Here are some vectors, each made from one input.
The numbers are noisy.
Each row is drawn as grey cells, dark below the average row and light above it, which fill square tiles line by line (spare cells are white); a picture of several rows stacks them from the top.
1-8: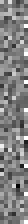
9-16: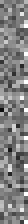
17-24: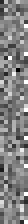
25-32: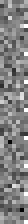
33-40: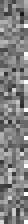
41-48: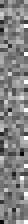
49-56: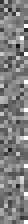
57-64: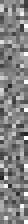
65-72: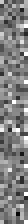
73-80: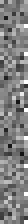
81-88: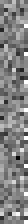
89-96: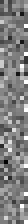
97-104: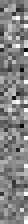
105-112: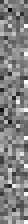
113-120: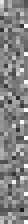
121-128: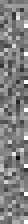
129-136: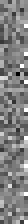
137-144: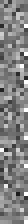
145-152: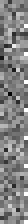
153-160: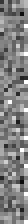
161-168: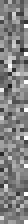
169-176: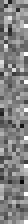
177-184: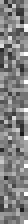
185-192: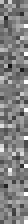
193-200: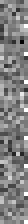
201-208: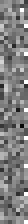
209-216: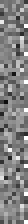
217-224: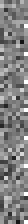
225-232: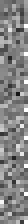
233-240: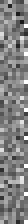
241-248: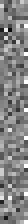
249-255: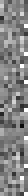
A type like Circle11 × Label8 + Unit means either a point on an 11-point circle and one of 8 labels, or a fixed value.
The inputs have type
Circle16 × (Circle16 + Line5).
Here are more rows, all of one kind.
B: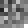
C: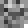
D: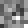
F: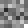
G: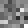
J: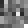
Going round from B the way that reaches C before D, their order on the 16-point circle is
B, G, F, C, D, J.
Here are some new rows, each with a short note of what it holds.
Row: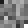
a point on each of two 16-point circles
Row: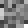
a point on each of two 16-point circles
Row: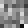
a point on each of two 16-point circles
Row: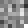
a point on each of two 16-point circles
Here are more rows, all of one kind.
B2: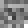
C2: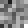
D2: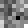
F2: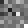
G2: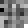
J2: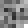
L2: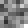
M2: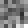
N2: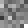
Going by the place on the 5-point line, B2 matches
F2 and M2.
